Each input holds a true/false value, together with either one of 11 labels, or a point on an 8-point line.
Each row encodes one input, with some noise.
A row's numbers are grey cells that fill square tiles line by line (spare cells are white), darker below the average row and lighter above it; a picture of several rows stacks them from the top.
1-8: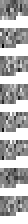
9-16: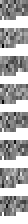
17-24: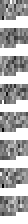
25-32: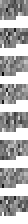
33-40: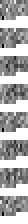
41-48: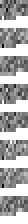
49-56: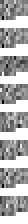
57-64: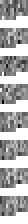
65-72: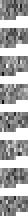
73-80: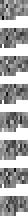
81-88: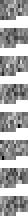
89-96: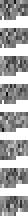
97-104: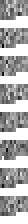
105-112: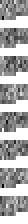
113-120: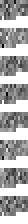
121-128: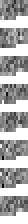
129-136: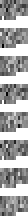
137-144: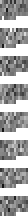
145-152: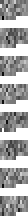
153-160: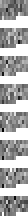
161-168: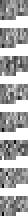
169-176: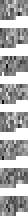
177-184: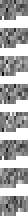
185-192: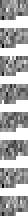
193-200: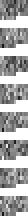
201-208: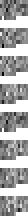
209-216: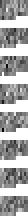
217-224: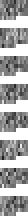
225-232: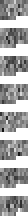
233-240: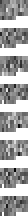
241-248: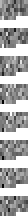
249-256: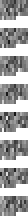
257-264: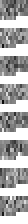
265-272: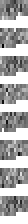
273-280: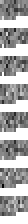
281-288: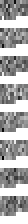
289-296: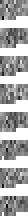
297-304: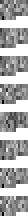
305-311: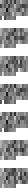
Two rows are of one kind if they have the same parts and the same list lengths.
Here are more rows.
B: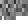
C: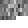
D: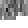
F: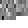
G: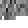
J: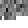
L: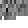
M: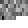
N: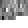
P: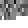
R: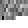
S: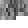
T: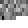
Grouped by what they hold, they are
B, C, G, J, L, N, P
D, F, M, R, S, T

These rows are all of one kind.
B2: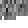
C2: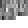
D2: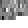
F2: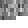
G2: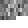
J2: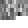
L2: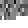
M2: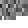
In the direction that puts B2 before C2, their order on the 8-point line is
J2, B2, G2, F2, L2, C2, D2, M2.
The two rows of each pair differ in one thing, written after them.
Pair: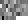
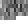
the true/false value
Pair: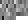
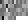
the label
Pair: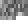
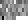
the true/false value
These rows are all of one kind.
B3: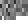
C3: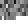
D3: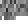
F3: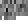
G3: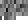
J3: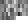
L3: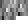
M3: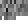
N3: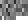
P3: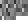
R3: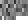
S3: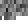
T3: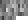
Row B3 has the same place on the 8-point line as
L3, N3, P3 and R3.
